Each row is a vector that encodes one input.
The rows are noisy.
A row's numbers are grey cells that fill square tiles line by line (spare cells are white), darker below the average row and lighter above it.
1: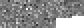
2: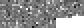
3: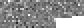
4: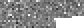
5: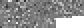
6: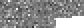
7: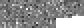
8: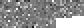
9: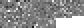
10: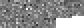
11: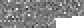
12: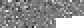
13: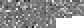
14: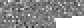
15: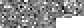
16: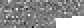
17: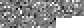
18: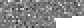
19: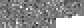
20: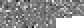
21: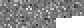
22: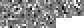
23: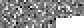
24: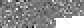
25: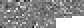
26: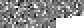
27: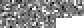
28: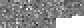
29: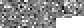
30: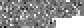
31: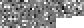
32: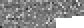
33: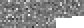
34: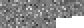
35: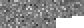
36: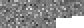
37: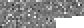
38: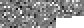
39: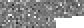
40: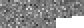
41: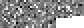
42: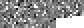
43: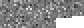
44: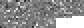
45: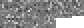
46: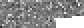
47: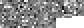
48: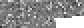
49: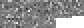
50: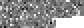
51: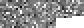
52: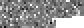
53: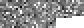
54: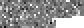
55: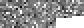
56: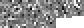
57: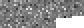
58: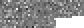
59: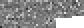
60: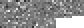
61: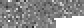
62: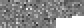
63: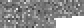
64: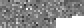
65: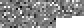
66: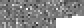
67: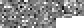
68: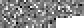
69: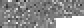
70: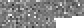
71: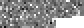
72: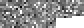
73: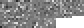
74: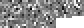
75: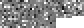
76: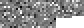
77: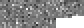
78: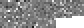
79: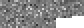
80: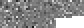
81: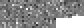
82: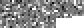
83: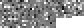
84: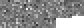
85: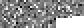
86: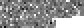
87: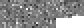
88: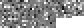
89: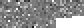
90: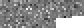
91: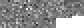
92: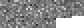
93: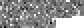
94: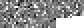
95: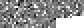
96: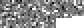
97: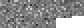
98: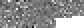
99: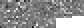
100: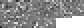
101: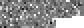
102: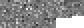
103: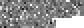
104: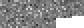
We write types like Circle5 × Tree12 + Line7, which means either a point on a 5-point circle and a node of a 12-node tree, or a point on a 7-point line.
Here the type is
Line8 + List2(Line5).
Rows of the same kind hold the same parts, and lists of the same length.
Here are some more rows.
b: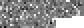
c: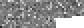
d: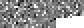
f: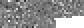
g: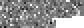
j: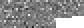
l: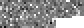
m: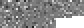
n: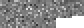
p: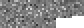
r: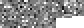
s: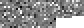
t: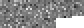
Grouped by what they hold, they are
b, g, l
c, f, j, m
d, r, s
n, p, t

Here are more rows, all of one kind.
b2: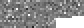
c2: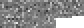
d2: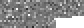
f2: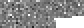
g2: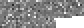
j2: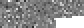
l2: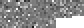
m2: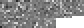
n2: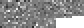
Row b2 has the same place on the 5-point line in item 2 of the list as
d2, f2 and l2.
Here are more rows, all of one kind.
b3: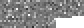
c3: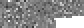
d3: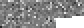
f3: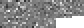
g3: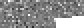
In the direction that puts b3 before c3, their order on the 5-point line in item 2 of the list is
g3, b3, c3, f3, d3.
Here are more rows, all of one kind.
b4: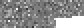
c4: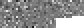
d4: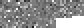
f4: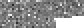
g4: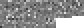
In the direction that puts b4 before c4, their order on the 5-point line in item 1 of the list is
f4, g4, b4, c4, d4.
